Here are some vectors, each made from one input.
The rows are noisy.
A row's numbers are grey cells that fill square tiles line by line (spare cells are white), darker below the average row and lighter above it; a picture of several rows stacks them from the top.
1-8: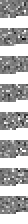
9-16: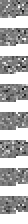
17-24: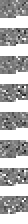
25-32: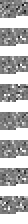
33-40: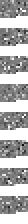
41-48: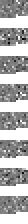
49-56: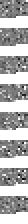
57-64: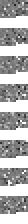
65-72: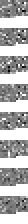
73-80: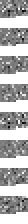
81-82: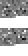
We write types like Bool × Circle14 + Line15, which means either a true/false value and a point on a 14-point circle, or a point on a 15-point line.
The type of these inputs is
Circle8 × (Tree8 + Unit).
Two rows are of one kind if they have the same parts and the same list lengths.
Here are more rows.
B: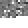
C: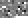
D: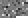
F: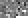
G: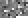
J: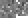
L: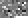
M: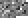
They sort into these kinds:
B, C, D, G, L, M
F, J

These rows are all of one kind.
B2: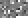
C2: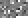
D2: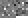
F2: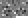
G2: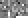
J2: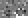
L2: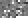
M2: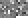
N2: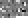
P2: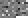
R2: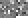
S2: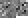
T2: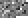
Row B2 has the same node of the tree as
C2, M2 and R2.
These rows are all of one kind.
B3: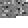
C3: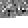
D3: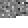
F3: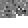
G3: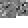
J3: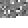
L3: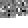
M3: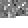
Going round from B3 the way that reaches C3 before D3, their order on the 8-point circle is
B3, J3, G3, L3, F3, C3, M3, D3.
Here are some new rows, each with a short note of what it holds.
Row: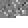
a point on an 8-point circle
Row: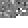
a point on an 8-point circle
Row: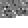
a point on an 8-point circle and a node of an 8-node tree
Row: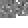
a point on an 8-point circle
